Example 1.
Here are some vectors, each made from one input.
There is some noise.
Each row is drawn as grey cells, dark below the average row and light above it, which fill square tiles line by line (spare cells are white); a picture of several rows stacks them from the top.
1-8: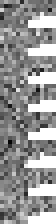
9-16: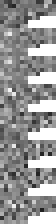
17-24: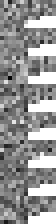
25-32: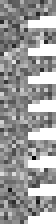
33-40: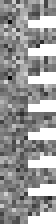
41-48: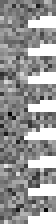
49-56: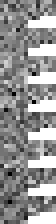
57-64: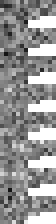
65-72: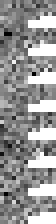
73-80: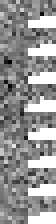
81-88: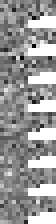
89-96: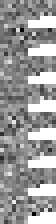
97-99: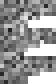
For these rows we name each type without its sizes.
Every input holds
a label and four true/false values.
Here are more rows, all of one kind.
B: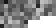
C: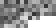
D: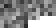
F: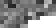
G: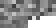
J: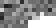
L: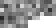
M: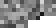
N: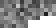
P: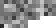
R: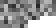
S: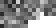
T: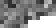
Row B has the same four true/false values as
F, G, R and T.
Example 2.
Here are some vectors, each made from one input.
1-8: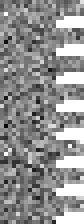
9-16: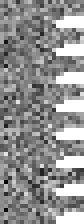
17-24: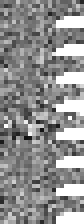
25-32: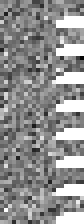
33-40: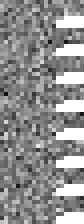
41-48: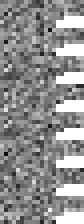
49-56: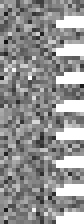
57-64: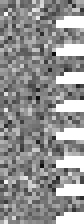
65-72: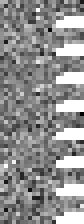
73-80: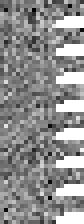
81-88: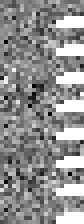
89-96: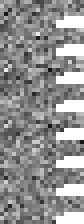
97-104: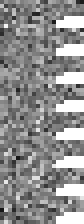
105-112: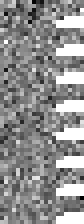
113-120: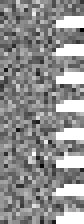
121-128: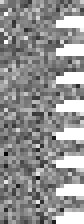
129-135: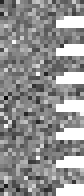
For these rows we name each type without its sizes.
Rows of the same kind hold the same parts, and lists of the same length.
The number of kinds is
2.
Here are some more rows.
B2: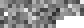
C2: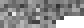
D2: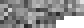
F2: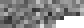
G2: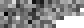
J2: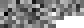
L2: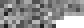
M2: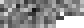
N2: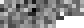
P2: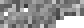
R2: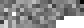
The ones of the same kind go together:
B2, C2, D2, F2, M2, N2, P2, R2
G2, J2, L2

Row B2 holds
a point on a line and three true/false values.
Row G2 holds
a point on a line.
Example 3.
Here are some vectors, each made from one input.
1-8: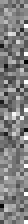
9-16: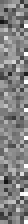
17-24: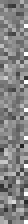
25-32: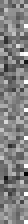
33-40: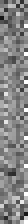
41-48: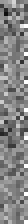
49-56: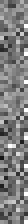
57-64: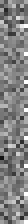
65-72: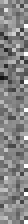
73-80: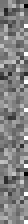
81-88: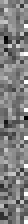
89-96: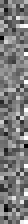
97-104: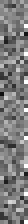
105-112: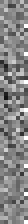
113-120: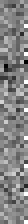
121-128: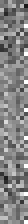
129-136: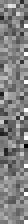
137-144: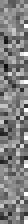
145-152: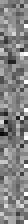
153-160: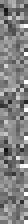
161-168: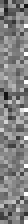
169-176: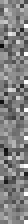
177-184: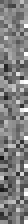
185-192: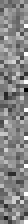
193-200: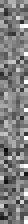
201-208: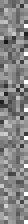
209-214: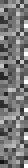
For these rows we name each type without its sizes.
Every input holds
either a fixed value, or a node of a tree, or three true/false values.
